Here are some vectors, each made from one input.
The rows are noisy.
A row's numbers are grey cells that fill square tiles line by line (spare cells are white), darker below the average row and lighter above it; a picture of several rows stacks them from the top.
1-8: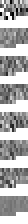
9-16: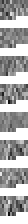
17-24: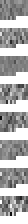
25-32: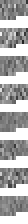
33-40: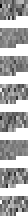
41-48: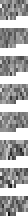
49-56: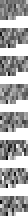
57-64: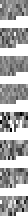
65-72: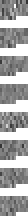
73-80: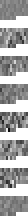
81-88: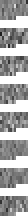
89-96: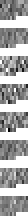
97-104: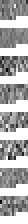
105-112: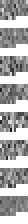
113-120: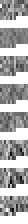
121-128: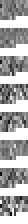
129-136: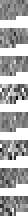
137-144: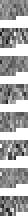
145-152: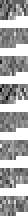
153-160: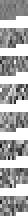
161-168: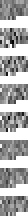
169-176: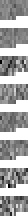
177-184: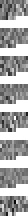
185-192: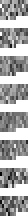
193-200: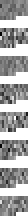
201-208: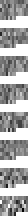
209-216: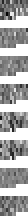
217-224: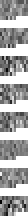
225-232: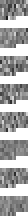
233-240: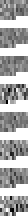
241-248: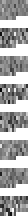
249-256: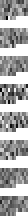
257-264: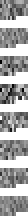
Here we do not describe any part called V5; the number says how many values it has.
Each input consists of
either one of 8 labels and a point on an 11-point line, or a value of V5.
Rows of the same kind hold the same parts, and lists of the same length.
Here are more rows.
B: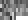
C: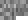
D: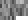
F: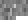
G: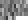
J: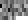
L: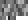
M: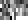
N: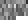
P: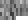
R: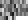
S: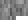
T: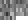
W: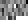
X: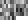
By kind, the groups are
B, D, G, L, M, P, R, S, T
C, F, J, N, W, X

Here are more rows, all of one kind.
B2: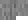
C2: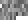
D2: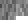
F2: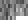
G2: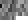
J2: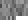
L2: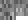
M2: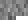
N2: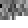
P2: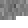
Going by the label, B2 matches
D2, G2, L2 and M2.
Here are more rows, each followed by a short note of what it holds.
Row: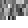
one of 8 labels and a point on an 11-point line
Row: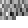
one of 8 labels and a point on an 11-point line
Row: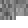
one of 8 labels and a point on an 11-point line
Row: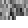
one of 8 labels and a point on an 11-point line
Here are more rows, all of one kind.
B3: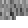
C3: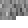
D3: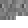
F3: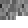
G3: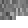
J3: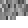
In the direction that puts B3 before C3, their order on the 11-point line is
B3, C3, G3, F3, D3, J3.
